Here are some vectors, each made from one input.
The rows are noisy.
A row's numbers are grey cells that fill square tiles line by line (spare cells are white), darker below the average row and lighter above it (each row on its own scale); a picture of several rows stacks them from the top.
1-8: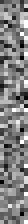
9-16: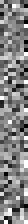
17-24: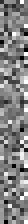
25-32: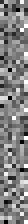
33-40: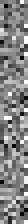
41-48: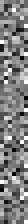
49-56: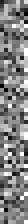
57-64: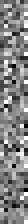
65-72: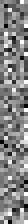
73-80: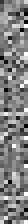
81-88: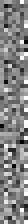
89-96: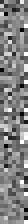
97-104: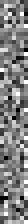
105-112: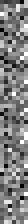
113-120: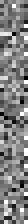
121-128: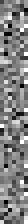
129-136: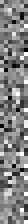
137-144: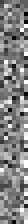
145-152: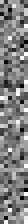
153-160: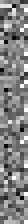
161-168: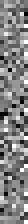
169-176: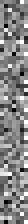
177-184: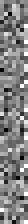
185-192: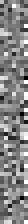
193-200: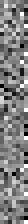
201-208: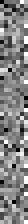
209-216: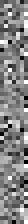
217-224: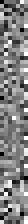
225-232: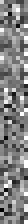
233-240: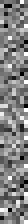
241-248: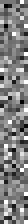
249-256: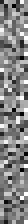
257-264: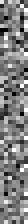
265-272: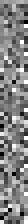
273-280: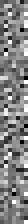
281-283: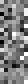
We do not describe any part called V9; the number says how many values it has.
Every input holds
a value of V9, together with either a point on an 8-point line, or a point on a 10-point line.
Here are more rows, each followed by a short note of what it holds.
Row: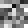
a point on a 10-point line and a value of V9
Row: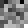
a point on a 10-point line and a value of V9
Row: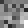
a point on an 8-point line and a value of V9
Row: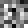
a point on a 10-point line and a value of V9
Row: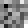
a point on an 8-point line and a value of V9
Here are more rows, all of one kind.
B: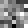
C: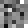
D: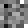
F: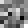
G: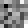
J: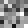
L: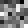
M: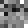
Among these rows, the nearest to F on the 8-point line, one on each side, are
B and L.
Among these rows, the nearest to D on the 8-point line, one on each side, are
G and M.
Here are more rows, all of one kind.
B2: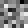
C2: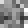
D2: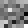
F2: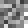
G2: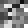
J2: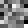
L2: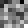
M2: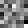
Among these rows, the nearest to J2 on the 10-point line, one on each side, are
L2 and M2.
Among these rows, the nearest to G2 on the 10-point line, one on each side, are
B2 and C2.
